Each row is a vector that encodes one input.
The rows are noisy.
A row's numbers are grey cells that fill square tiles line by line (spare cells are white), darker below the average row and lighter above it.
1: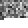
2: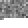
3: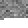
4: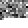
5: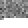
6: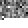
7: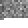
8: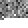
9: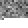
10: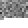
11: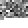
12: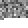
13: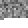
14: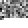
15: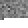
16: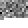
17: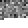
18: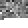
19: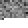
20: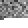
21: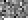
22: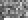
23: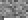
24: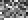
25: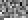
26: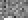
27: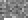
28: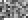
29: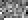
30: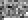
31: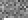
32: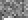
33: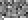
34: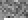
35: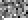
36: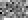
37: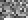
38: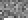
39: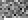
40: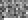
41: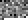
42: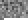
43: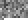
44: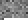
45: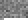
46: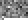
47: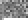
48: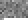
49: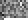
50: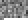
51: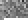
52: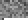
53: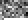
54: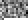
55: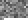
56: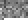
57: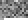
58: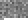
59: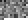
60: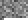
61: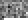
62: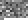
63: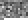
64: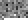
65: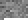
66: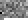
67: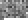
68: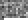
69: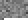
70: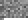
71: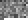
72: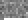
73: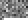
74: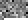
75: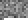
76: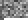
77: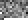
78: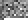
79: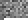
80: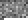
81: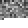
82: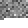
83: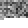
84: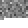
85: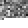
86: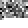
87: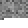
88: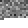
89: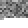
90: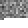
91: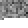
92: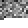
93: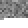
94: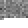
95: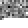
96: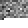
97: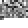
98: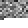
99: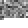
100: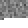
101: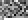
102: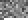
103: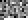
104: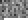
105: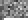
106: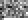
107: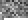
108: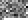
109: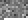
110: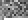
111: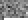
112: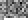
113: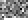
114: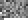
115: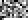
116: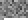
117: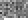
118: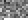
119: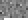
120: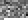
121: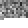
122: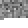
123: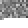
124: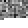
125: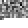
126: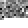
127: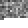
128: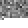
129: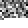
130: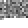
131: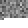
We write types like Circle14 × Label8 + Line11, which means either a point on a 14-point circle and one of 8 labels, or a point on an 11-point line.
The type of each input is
Bool × Label5 + Label7 × Label7.
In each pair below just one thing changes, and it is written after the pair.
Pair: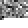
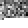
the label
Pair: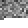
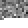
the true/false value
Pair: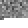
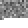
the true/false value
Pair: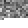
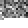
the true/false value
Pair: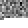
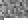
the label
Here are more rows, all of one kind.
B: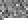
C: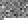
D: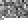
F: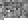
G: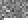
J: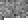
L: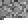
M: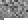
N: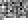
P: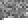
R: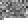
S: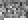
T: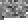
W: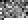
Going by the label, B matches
C, N and P.
